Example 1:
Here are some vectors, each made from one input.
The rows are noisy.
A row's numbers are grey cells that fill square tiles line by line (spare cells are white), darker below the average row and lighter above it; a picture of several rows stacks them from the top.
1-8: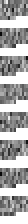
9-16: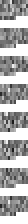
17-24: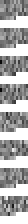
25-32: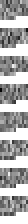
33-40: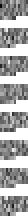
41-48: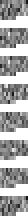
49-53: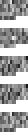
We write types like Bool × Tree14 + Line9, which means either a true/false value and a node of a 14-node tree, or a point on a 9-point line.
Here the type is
Label8.
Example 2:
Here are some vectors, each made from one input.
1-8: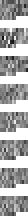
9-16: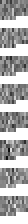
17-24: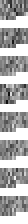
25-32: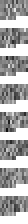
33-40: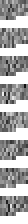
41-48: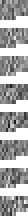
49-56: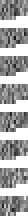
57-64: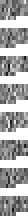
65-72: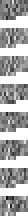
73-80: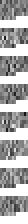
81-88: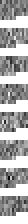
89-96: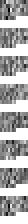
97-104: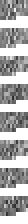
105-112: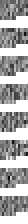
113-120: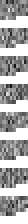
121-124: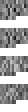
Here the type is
Bool × Bool × Bool × Bool.
